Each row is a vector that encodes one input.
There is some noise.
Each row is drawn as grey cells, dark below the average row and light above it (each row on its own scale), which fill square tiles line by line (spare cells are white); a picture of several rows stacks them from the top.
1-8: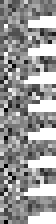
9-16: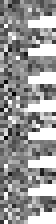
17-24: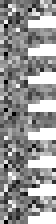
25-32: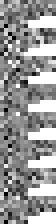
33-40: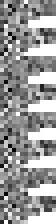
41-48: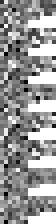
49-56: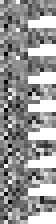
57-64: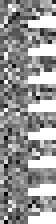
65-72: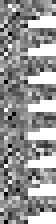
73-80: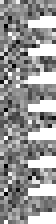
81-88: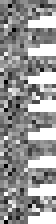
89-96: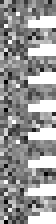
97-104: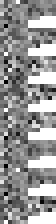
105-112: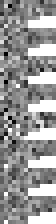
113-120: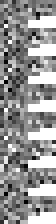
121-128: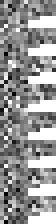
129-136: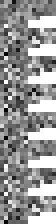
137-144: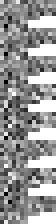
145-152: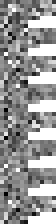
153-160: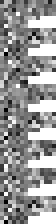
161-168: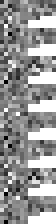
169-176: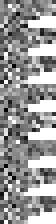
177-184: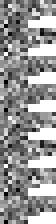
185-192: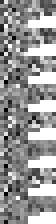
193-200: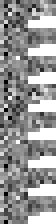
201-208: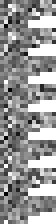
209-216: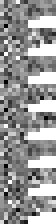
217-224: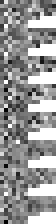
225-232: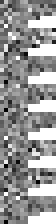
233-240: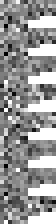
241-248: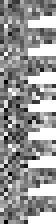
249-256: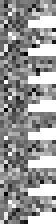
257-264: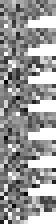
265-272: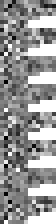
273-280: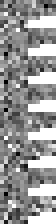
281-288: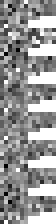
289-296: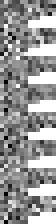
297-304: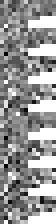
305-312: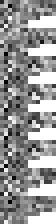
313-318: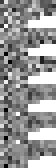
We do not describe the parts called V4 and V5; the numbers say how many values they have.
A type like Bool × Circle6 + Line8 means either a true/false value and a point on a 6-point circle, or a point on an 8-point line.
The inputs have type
(Line11 + V4) × V5 + List2(Line13).
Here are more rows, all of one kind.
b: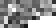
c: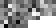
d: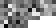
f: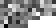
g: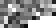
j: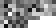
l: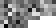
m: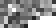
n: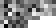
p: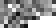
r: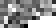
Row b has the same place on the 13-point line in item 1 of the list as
g, m and r.
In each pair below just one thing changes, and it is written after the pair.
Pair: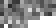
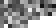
the value of V5
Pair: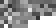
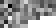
the place on the 11-point line
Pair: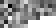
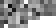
the value of V5
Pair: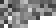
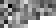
the place on the 11-point line
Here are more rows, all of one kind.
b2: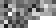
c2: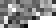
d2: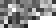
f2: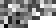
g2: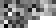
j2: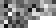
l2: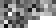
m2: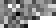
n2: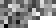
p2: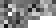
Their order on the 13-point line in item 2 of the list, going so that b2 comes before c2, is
n2, m2, f2, j2, g2, b2, c2, l2, d2, p2.
